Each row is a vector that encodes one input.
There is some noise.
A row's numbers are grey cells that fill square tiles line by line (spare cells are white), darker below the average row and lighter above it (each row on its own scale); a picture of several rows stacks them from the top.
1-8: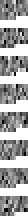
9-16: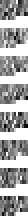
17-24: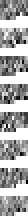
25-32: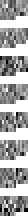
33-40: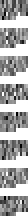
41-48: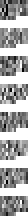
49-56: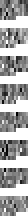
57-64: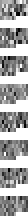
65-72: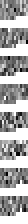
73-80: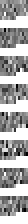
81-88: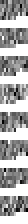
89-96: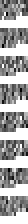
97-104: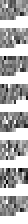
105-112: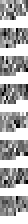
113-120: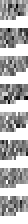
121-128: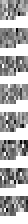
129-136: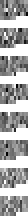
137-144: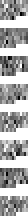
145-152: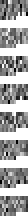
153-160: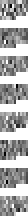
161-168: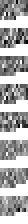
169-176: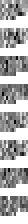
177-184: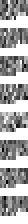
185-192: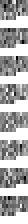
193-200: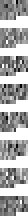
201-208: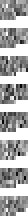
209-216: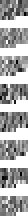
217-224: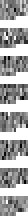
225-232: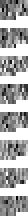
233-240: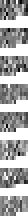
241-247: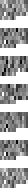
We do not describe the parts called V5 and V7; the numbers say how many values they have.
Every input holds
a value of V5, together with either one of 9 labels and three true/false values, or a value of V7.
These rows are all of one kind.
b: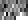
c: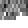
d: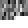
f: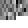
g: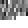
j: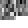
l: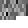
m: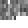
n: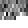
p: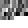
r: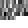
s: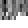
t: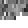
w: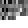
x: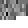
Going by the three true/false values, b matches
f, m, n and t.
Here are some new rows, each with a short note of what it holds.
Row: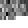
one of 9 labels, three true/false values and a value of V5
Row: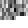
a value of V5 and a value of V7
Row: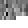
one of 9 labels, three true/false values and a value of V5
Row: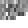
a value of V5 and a value of V7
